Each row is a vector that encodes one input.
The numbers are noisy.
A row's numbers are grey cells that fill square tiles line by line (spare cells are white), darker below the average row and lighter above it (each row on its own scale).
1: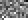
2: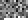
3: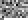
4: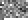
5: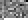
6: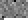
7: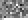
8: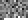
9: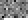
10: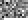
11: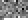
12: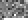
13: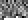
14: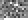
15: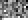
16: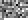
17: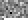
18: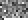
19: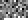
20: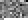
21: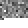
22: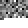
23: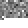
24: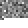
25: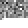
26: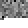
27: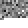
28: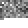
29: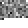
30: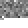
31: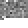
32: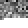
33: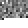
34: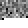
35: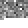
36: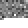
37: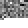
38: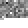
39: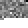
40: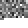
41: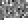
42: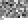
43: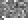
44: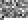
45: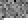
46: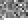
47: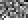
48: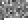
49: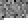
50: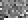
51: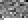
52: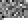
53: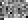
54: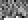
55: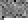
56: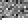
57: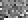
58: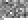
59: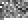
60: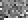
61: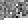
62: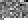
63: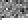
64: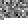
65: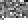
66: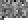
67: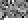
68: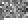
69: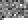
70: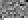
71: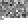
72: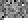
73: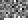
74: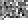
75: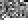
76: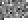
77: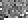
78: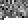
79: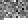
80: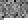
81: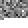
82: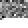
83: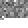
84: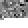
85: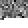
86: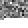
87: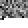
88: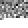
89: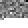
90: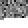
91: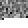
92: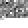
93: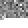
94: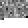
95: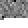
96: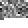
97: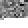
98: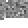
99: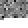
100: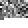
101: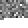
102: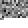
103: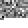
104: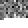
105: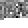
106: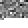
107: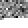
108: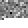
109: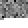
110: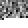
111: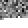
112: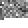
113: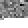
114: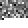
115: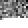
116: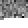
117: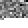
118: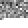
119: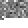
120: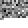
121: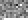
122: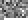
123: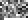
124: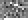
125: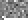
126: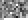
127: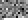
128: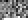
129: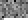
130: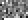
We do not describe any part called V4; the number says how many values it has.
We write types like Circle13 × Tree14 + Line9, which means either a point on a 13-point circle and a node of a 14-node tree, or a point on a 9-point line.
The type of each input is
(Bool × Bool × Bool × Bool + Circle8) × V4 + Unit.
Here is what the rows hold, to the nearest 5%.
About 5% of them hold a fixed value. The rest hold a value of V4, together with either a point on an 8-point circle, or four true/false values.
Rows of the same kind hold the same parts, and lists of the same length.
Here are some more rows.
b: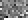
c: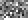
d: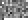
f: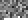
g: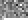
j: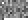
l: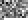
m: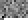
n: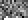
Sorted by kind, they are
b
c, d, f, j, m, n
g, l

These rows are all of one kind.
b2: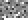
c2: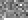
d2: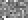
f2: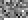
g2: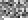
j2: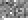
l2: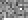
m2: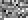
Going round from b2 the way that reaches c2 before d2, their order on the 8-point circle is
b2, m2, c2, f2, d2, j2, l2, g2.
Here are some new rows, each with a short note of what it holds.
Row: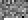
four true/false values and a value of V4
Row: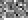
a point on an 8-point circle and a value of V4
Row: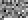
a point on an 8-point circle and a value of V4
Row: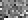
a fixed value
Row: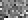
a fixed value
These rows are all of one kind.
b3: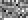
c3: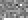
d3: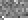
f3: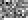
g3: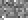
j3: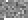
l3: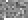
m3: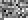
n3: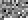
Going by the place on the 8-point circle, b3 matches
c3 and m3.
